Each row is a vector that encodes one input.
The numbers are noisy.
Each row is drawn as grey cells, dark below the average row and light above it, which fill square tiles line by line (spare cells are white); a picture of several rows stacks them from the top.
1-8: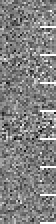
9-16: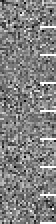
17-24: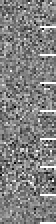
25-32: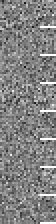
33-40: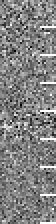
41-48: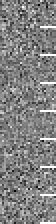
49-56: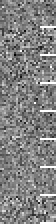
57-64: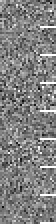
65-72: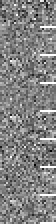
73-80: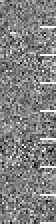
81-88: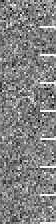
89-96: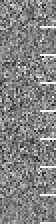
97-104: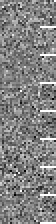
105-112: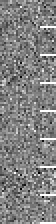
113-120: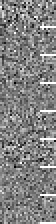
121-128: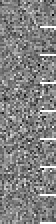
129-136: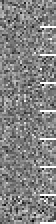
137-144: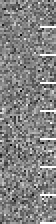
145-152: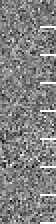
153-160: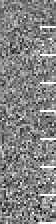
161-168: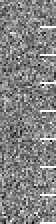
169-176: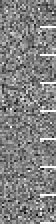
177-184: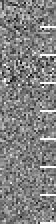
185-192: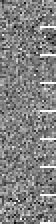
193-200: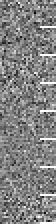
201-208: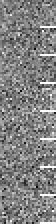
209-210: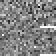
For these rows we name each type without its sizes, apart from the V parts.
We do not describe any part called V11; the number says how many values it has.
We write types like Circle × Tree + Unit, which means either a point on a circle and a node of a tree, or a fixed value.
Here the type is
Label × (Tree + V11) + Line.
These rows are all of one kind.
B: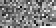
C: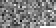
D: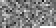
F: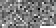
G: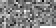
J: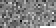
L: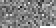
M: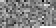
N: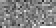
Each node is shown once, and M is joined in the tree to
J.
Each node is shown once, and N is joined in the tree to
C.
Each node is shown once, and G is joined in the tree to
B and C.
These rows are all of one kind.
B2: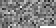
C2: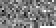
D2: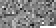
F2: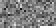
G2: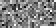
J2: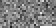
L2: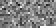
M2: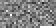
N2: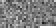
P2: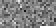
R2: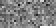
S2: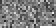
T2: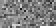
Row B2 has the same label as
J2, L2, R2 and S2.
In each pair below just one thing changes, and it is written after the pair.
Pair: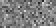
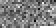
the label
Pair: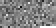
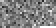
the node of the tree
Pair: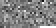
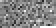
the node of the tree
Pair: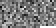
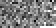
the node of the tree
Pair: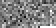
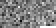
the node of the tree
